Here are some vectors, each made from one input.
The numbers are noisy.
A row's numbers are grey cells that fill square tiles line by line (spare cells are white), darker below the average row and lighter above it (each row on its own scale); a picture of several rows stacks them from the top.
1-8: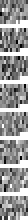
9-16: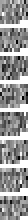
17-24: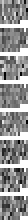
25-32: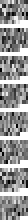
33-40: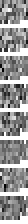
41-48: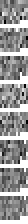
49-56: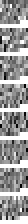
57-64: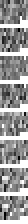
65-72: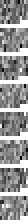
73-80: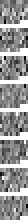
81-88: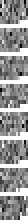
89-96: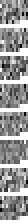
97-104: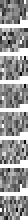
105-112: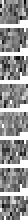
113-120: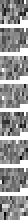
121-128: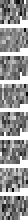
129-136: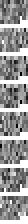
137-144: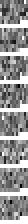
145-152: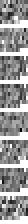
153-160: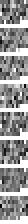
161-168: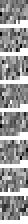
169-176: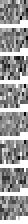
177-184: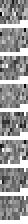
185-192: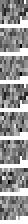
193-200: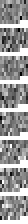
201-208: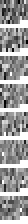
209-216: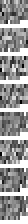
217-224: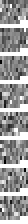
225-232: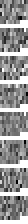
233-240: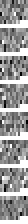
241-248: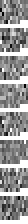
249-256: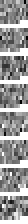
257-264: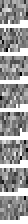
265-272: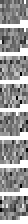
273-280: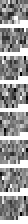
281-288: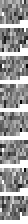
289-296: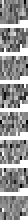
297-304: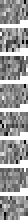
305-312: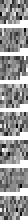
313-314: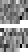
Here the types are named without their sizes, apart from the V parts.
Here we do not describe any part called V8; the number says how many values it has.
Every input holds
a list of items, each a true/false value and a value of V8.
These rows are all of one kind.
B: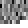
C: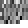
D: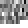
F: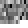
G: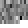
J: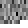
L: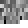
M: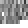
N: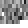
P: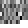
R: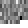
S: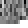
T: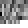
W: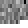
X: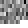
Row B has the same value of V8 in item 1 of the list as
C, J, P and R.
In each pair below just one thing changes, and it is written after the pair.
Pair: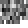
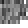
the value of V8 in item 1 of the list
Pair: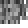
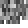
the value of V8 in item 1 of the list
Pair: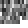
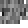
the value of V8 in item 1 of the list
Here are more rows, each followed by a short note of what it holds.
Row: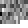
a list of two items
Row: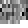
a list of two items
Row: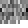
a list of two items
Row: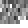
the empty list
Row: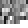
a list of two items
